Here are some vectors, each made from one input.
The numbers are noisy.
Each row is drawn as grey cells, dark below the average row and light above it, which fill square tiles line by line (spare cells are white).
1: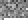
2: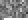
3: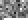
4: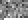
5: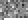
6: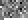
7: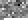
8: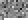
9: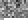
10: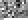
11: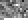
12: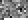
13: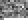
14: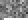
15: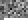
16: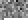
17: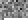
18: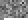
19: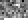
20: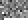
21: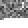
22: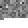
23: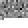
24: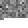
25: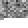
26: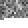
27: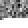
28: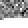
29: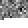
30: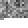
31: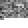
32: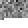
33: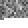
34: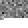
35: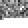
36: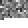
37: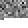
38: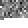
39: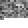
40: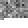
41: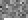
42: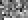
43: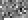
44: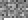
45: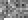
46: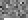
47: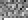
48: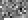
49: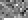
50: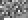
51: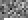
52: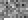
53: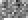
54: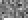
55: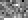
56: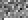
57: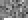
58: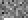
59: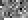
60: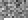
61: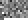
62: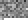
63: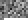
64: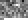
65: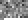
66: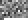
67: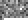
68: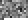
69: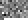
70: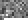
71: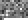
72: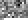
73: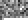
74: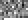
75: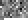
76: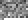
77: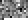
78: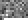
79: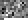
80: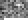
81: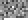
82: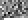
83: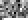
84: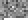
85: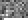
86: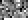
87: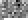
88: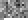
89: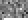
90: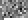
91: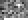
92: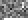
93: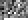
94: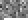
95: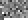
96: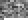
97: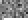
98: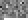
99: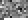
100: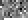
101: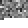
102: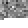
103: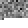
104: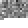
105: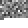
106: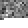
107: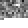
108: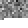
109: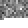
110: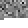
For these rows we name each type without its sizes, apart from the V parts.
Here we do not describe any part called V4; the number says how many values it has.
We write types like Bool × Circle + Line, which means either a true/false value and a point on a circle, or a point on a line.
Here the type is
Bool × (Circle + V4) + Label + Line.
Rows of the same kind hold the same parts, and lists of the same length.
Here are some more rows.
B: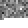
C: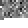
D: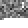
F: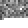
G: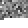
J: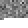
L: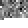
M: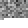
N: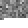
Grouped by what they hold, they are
B, D, F
C, G, L
J, N
M

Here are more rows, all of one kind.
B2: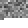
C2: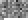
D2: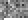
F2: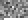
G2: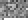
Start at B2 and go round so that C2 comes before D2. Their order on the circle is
B2, C2, F2, D2, G2.
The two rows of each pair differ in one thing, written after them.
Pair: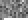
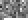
the value of V4
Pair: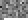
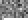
the value of V4
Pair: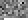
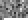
the value of V4
